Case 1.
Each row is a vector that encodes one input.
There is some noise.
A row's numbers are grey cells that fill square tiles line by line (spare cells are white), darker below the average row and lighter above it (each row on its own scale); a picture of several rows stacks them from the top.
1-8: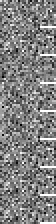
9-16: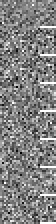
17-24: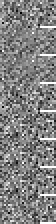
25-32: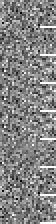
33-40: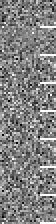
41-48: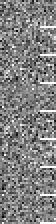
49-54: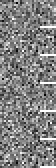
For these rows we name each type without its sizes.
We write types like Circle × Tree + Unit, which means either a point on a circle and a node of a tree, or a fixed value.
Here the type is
Label.
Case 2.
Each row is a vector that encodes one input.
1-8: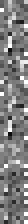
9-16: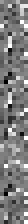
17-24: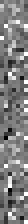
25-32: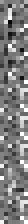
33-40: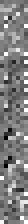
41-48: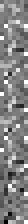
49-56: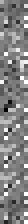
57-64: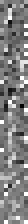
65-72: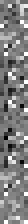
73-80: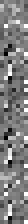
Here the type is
Label8.
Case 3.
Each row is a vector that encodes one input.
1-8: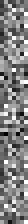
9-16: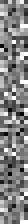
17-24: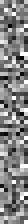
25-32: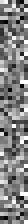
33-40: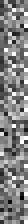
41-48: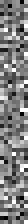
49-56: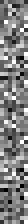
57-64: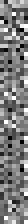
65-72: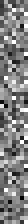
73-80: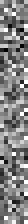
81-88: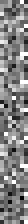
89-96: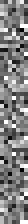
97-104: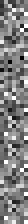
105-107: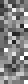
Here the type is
Circle8.
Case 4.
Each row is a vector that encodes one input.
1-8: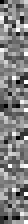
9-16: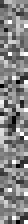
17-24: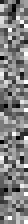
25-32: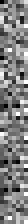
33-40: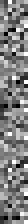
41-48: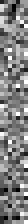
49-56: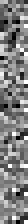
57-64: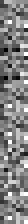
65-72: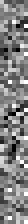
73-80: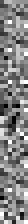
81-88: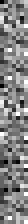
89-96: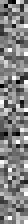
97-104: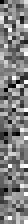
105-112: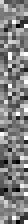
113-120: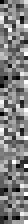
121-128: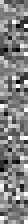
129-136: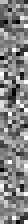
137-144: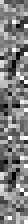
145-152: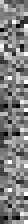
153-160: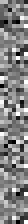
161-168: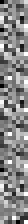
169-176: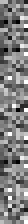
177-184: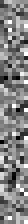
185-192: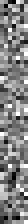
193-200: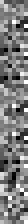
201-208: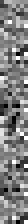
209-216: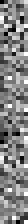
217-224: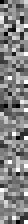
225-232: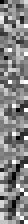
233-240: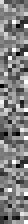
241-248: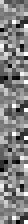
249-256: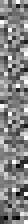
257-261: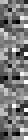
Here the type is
Label9.
